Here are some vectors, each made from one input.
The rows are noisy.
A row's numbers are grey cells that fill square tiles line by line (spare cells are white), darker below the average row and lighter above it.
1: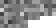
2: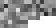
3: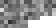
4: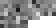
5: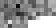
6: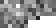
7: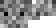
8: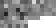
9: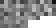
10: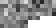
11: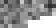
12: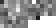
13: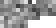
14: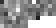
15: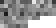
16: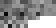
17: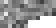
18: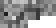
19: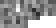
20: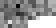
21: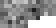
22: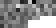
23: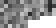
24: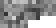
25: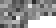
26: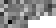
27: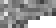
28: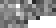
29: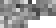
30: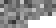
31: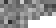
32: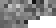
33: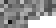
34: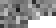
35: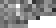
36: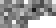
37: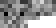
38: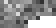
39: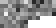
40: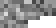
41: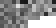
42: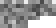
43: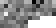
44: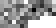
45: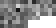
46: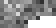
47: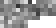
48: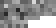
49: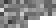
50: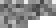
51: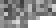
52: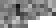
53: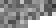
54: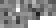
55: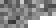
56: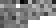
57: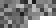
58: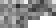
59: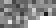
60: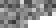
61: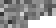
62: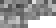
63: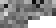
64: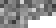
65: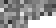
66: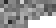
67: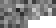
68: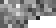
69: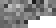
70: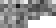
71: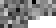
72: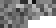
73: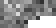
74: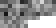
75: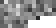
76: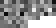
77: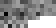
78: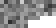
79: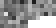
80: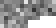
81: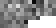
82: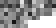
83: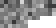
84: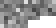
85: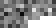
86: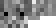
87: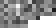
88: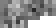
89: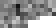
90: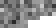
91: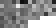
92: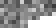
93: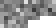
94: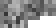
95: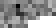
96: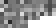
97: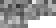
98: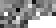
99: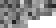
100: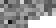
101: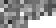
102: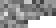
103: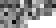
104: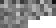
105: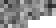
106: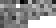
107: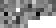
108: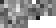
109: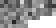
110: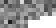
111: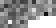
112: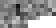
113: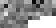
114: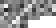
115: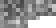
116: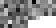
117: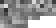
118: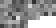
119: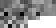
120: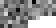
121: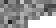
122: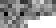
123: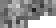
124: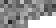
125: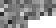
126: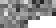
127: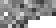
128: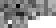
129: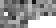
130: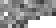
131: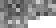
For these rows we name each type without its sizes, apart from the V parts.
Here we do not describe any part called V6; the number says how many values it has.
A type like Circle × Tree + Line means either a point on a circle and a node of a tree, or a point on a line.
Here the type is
Bool × Bool × Bool × Bool × Bool + List(Line) × V6.
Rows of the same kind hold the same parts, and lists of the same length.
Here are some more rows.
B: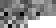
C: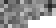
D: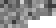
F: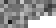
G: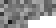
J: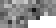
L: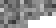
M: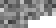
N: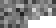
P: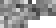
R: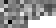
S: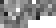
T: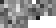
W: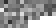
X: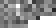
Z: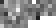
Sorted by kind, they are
B, J, N, P, S, T, X, Z
C, D
F, G, R
L, M, W

